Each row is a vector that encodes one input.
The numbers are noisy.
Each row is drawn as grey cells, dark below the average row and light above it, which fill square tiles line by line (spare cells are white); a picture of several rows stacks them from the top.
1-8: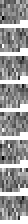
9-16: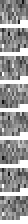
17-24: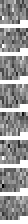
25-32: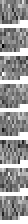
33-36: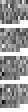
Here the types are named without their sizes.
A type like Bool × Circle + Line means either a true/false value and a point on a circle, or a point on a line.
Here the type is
Bool × Line × Line.
